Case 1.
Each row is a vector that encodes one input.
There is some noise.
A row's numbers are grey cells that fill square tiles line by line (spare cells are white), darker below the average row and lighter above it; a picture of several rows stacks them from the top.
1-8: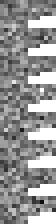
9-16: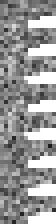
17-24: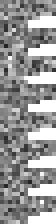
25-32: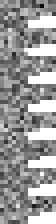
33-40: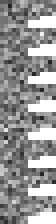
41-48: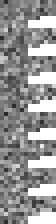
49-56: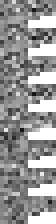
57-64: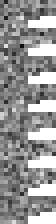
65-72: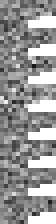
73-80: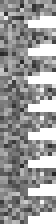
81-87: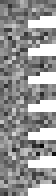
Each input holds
a point on a 14-point line.
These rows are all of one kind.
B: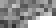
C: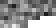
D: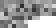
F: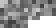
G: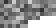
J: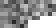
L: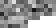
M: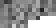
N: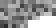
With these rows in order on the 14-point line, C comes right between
J and M.
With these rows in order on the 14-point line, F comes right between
B and J.
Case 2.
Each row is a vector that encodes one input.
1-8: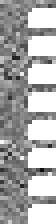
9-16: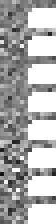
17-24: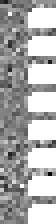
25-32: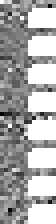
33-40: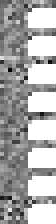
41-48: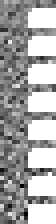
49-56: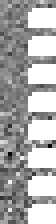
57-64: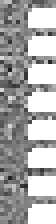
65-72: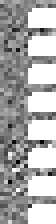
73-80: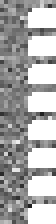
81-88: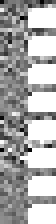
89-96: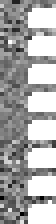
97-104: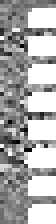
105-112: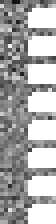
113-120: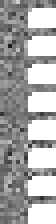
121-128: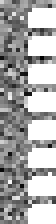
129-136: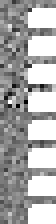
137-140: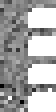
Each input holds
either a point on an 11-point circle, or a fixed value.
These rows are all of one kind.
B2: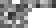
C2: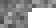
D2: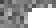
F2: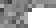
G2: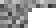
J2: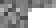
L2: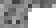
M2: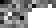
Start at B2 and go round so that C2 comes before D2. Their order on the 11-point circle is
B2, M2, C2, G2, J2, F2, L2, D2.
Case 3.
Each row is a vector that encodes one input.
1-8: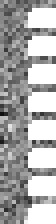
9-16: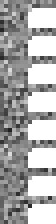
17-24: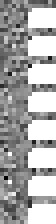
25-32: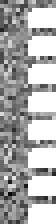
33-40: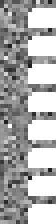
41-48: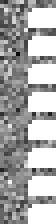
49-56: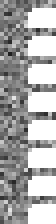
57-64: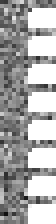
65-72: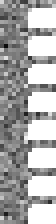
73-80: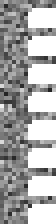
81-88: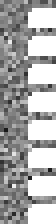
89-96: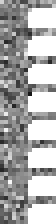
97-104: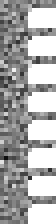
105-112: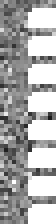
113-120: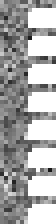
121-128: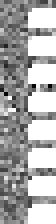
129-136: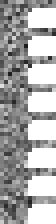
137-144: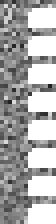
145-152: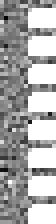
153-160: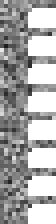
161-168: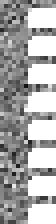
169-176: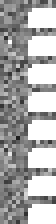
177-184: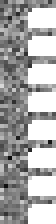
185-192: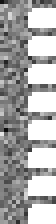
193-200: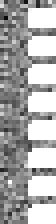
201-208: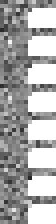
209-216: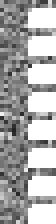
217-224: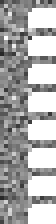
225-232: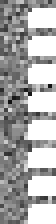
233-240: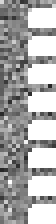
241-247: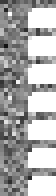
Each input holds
one of 6 labels.
